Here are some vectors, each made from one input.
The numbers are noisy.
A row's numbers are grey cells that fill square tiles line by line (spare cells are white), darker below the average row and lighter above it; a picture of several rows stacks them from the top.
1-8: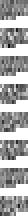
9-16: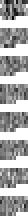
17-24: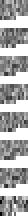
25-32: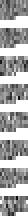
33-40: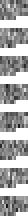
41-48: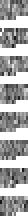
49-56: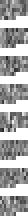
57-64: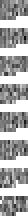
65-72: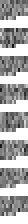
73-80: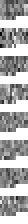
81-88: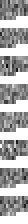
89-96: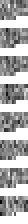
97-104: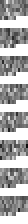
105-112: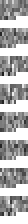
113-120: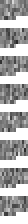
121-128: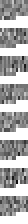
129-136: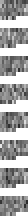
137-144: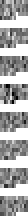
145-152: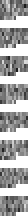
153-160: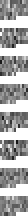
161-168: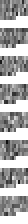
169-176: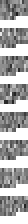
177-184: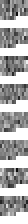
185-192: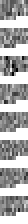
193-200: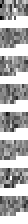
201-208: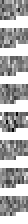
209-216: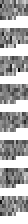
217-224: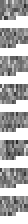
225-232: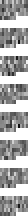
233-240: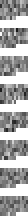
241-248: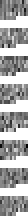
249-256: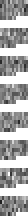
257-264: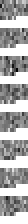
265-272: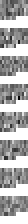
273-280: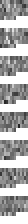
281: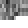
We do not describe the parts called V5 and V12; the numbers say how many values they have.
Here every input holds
a value of V5, together with either a node of each of two 9-node trees, or a value of V12.
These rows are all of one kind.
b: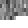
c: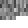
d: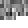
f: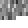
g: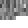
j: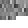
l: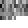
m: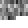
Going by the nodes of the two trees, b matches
d and m.
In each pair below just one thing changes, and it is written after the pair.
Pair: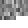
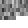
the node of one of the two trees
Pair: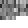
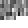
the value of V5
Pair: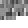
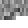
the value of V5
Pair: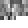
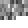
the node of one of the two trees
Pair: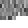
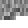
the value of V5
